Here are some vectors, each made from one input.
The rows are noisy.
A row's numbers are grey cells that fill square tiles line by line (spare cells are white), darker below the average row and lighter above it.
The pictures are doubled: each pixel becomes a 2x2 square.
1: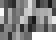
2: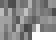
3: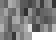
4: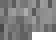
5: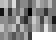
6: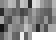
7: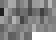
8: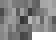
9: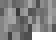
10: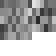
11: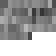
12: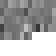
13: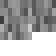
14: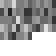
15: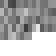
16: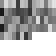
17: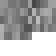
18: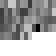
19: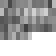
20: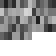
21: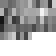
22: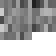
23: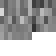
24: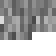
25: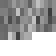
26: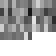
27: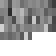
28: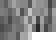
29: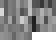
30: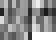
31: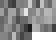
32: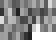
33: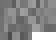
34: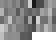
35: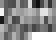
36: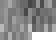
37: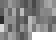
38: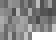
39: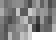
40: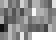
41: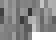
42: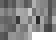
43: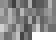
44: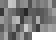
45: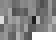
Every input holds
a list of up to two points on a 5-point line.
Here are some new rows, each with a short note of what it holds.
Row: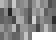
the empty list
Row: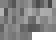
a list of one item
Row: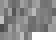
a list of one item
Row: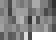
the empty list
